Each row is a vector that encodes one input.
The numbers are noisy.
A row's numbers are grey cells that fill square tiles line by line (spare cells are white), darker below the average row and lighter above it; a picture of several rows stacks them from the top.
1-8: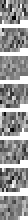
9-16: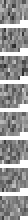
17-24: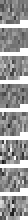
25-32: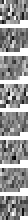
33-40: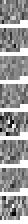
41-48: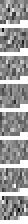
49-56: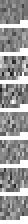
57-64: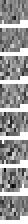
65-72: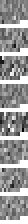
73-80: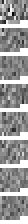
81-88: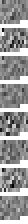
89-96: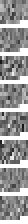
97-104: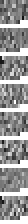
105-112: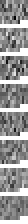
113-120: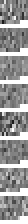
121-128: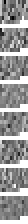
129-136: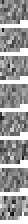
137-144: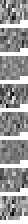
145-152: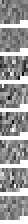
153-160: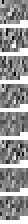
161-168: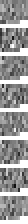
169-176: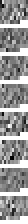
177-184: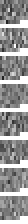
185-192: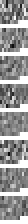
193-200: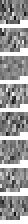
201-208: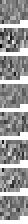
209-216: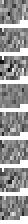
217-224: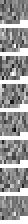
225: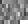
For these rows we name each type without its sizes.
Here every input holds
a point on a line and a true/false value.
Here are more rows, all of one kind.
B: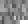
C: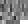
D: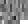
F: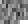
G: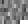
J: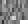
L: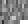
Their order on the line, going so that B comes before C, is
B, J, L, G, F, D, C.
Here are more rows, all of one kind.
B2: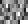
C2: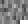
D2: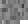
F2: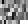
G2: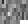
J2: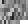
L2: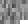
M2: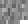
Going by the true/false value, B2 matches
L2 and M2.
